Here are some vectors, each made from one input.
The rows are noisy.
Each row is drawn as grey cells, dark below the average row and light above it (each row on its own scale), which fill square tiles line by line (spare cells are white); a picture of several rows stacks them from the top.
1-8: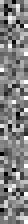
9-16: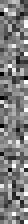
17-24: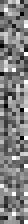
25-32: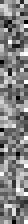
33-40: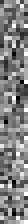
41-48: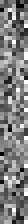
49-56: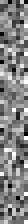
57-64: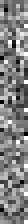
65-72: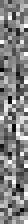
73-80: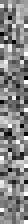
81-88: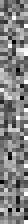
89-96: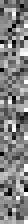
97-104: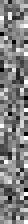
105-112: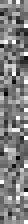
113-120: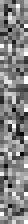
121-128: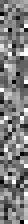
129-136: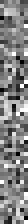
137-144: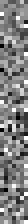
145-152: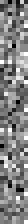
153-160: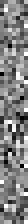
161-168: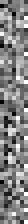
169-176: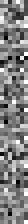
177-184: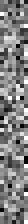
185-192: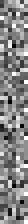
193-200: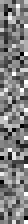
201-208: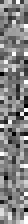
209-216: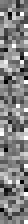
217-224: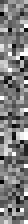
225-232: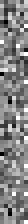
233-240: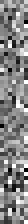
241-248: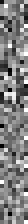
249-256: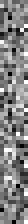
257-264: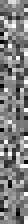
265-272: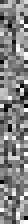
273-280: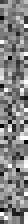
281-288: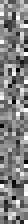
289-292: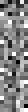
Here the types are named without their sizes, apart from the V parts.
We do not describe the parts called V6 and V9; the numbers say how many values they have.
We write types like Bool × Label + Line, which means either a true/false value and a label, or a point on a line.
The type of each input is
(Line + V9) × Tree + V6.
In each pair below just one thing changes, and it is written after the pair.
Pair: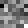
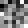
the node of the tree
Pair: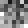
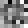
the value of V9
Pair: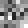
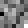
the node of the tree
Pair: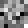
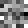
the node of the tree
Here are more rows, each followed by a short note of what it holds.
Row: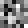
a value of V6
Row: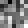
a node of a tree and a value of V9
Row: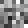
a point on a line and a node of a tree
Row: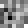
a point on a line and a node of a tree
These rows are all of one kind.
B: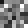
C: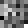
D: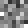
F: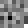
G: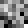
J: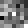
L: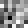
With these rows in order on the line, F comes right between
G and L.
